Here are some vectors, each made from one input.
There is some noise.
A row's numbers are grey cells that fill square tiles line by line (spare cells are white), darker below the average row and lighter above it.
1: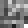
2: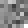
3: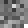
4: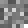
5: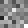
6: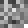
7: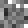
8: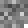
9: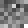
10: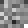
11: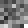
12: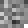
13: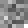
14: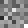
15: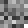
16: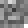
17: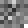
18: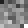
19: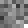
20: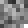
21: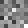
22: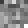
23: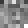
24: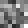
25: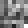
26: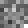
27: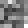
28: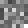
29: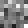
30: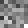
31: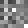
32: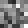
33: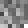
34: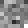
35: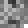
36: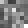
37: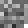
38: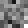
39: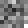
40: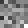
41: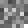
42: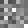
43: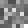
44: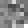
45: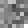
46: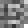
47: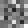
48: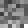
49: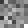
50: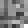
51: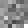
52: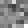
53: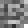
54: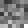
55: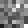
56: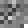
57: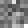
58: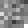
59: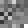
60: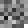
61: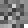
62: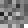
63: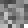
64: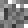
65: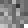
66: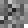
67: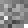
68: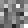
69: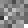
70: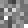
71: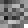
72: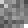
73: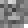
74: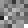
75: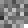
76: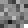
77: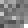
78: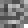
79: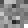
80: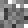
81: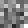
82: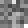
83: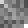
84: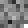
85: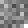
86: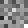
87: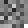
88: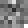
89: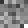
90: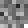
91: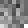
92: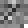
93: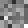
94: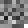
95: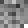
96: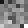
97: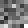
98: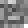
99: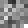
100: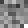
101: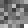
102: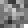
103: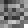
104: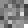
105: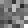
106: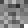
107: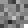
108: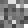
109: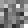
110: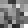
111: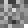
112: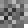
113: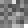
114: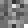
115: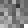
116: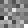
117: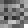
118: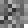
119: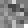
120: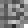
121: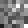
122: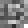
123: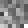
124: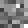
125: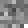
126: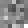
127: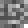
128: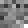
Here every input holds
a point on a 10-point circle and a point on a 10-point line.
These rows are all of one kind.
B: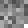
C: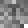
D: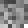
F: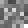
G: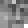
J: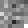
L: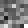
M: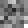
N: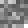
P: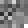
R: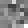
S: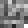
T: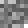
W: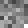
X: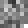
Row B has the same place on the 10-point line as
C, G, J and W.
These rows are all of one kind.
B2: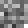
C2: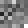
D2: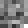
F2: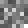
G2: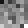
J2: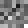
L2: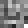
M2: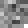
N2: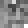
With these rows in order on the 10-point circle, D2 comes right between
F2 and L2.
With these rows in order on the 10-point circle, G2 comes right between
J2 and L2.
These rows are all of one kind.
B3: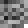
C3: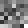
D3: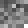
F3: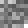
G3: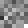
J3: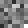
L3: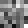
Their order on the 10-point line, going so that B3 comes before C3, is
L3, B3, J3, C3, D3, F3, G3.
